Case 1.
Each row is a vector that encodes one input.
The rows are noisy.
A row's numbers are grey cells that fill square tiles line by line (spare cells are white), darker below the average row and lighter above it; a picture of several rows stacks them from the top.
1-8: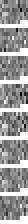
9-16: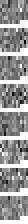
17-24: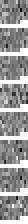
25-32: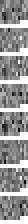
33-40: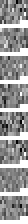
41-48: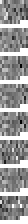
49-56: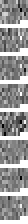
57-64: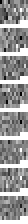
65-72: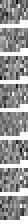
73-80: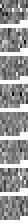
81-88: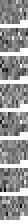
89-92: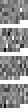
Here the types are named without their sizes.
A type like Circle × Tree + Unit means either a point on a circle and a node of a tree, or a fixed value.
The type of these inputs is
(Bool × Bool × Bool + Unit) × Line.
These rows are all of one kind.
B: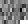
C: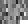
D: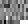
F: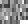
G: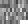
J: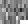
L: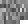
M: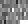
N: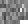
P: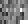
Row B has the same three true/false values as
C and P.
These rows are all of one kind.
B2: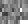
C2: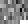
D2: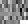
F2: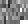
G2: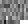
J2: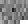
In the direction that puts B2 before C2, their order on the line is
F2, G2, B2, J2, D2, C2.
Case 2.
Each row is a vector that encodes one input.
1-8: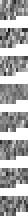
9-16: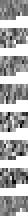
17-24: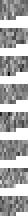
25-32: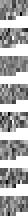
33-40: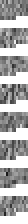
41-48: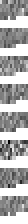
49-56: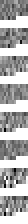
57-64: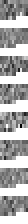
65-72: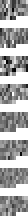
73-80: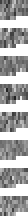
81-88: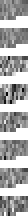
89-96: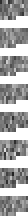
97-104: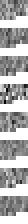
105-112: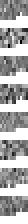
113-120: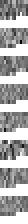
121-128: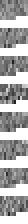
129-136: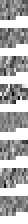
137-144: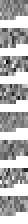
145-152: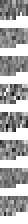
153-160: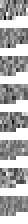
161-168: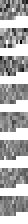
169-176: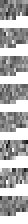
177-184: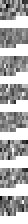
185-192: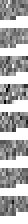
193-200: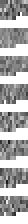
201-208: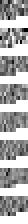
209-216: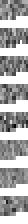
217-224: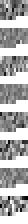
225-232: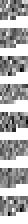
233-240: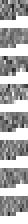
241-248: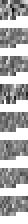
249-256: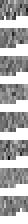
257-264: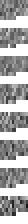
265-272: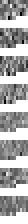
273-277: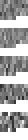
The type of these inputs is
Circle6 + Circle11 + Unit.
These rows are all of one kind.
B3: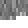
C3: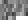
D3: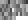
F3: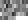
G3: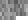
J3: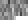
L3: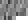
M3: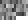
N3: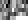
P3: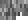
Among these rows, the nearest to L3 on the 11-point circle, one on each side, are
M3 and P3.
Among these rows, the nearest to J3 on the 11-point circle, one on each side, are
D3 and G3.
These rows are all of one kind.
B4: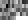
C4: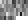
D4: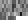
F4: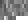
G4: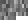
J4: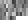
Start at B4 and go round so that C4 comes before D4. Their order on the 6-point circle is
B4, G4, F4, J4, C4, D4.
